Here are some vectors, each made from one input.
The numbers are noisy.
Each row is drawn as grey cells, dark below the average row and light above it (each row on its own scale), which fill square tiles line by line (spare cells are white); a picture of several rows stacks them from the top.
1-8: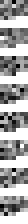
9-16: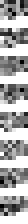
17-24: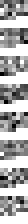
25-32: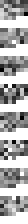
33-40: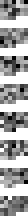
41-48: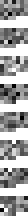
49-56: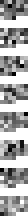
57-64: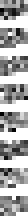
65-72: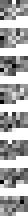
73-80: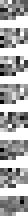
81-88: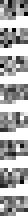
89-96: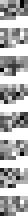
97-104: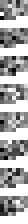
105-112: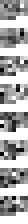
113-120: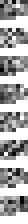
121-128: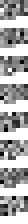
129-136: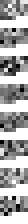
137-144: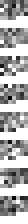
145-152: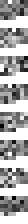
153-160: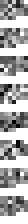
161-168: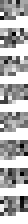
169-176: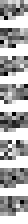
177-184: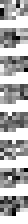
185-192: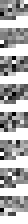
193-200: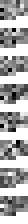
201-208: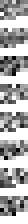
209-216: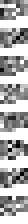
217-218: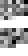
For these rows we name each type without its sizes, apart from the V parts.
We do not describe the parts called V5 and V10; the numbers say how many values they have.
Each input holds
a label and a value of V5, together with either a point on a line, or a value of V10.
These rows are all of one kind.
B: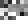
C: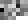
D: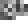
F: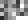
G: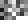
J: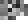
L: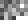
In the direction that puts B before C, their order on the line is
J, D, B, L, F, C, G.
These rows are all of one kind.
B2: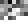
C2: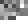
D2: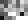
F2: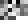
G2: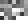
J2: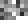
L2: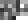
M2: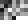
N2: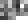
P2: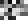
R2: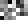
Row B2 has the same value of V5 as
G2 and P2.
